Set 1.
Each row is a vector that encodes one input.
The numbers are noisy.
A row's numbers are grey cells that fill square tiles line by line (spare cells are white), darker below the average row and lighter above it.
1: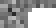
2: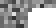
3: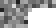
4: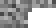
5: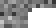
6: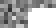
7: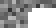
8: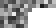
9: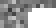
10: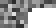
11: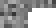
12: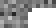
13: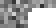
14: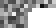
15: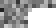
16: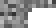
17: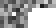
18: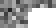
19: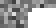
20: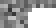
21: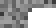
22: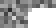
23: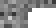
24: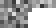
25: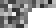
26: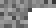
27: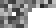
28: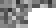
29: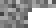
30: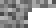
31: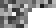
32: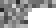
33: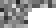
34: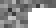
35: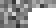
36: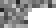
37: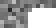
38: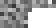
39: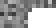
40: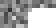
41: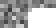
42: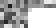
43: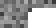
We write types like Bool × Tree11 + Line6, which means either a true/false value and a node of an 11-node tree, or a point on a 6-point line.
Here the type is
Line7.
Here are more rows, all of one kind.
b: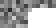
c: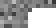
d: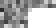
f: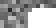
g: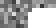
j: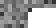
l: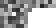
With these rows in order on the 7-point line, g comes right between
j and l.
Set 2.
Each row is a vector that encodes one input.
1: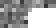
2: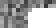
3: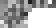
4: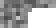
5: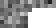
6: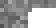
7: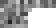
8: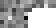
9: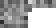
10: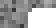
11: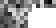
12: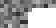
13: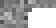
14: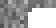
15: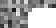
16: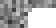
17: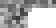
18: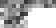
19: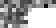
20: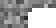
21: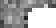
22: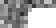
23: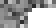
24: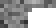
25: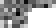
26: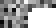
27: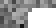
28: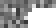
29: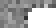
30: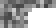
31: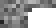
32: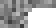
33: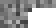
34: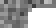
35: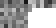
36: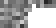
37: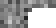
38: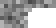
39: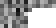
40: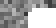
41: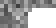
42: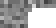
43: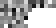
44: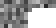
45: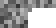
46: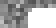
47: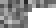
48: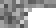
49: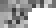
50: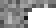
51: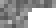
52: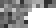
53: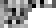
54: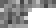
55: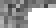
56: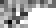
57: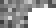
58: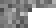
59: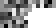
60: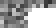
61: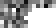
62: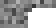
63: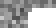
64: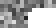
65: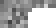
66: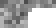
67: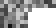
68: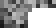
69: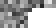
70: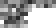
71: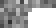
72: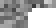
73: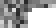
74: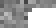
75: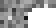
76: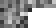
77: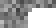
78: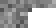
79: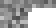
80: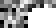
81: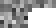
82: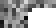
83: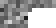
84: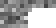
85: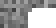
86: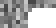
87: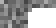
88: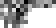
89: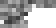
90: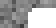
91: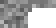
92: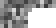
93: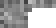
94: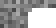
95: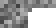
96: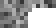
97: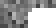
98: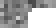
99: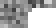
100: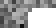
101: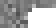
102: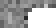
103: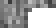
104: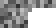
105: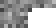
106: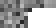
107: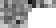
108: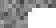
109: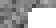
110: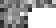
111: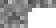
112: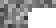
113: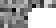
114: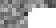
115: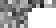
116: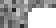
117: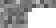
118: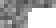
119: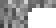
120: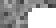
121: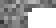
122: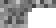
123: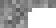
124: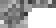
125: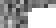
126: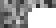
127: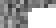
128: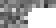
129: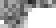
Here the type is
Circle16.
